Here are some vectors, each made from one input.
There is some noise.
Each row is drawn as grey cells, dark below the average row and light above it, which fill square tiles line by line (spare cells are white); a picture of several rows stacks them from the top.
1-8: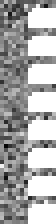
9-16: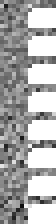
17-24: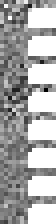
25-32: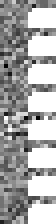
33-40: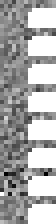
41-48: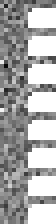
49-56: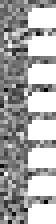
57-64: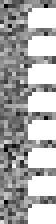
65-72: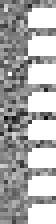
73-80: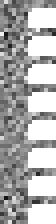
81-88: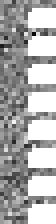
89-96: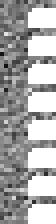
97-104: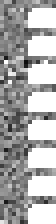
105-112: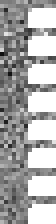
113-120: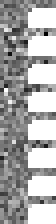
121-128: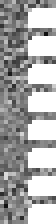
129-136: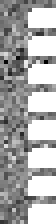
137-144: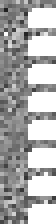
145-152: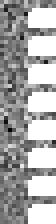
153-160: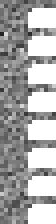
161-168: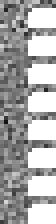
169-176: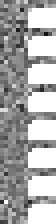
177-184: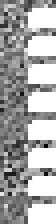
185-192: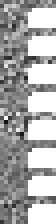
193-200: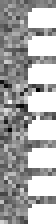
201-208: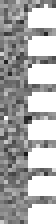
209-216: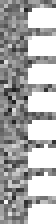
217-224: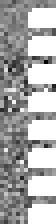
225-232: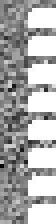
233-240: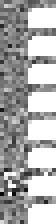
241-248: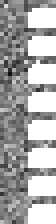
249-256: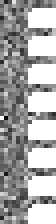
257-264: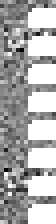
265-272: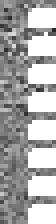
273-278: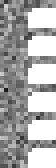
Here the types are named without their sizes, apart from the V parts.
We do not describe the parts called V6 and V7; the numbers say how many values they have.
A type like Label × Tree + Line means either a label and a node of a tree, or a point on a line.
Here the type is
Bool × (Line × V7 + V6).
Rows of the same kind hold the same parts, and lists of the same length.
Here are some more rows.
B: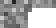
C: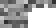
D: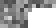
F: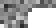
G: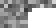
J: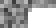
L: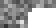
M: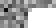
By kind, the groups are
B, C, D, F, G, L
J, M

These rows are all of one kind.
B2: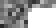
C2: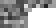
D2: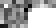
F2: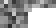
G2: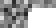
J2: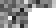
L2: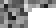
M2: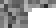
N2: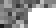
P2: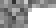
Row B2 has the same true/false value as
C2, D2 and N2.
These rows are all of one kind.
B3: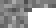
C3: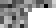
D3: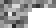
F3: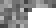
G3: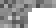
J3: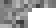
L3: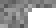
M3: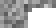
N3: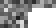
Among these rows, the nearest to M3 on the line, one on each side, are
D3 and J3.
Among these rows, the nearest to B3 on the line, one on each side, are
G3 and J3.
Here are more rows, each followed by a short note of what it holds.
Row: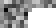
a true/false value and a value of V6
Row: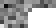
a point on a line, a true/false value and a value of V7
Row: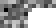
a true/false value and a value of V6
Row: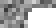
a point on a line, a true/false value and a value of V7
